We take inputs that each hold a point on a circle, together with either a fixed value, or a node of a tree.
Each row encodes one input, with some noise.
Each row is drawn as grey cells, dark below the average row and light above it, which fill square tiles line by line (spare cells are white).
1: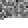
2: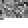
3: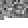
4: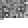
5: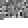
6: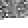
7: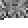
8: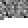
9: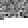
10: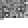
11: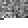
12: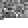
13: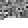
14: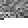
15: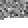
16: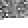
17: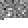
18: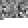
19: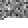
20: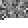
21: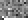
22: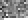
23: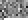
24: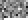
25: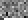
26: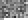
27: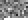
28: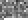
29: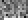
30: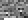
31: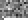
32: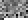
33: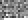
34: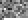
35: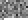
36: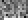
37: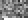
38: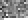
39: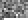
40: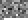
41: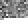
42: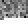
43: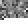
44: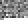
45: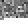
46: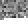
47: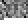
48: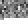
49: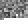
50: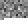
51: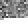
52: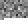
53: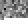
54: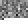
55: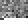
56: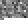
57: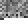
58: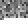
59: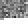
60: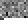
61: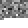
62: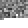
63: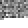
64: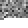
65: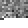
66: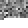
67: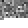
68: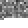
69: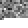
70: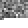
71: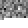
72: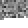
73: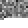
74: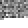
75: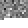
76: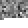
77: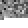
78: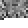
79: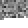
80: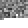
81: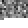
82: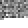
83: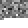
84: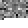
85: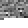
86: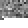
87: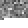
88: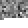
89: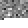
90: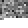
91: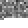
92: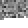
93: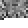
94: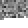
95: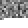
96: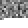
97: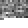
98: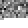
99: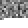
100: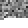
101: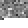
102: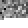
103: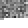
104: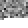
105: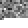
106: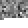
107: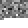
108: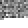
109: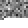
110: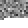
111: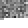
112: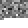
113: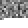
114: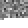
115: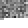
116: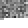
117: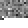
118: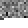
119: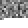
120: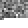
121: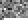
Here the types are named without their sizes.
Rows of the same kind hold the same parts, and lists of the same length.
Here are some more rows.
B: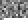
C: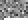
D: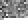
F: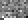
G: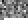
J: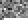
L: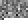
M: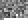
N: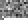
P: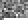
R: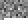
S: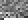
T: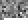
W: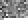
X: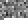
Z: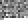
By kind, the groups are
B, D, J, M, P, T, W, Z
C, F, G, L, N, R, S, X

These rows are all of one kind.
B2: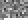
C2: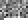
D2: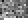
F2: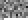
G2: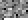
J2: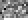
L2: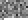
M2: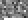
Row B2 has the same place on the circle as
G2 and J2.
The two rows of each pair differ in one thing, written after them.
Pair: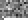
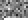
the node of the tree
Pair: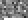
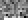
the place on the circle
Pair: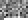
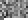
the place on the circle
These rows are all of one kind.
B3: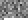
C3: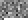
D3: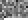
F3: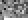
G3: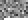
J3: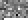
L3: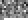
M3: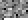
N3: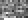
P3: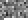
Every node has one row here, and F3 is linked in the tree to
L3 and N3.
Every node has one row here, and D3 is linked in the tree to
G3 and P3.
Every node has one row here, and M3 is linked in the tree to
J3.
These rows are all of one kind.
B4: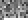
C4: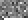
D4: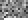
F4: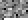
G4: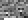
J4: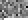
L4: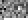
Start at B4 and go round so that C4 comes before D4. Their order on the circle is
B4, C4, J4, L4, F4, D4, G4.
